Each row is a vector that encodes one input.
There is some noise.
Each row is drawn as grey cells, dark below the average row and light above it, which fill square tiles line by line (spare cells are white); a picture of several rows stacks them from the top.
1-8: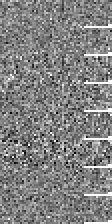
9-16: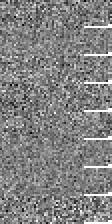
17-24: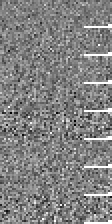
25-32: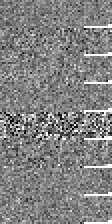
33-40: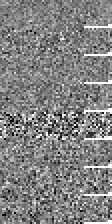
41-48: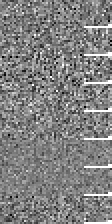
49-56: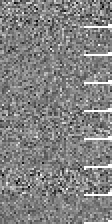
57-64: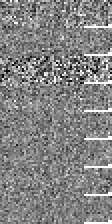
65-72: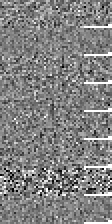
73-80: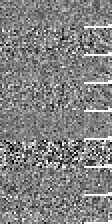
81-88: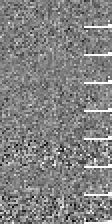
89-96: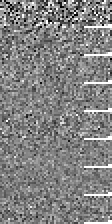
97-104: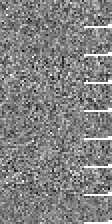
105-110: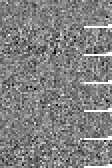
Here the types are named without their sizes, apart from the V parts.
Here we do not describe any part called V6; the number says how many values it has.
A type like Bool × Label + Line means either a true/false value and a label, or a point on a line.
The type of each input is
(Bool × Bool × Bool + V6) × Label + Unit.
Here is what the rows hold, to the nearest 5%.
About 5% of them hold a fixed value. The rest hold a label, together with either three true/false values, or a value of V6.
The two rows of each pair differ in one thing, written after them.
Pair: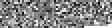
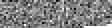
the label
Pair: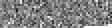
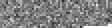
the label
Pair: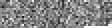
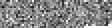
the value of V6
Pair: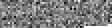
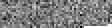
the value of V6
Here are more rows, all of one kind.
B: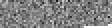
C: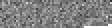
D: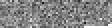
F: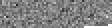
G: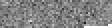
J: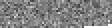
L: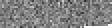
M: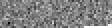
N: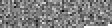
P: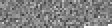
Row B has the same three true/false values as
C, D, L and P.
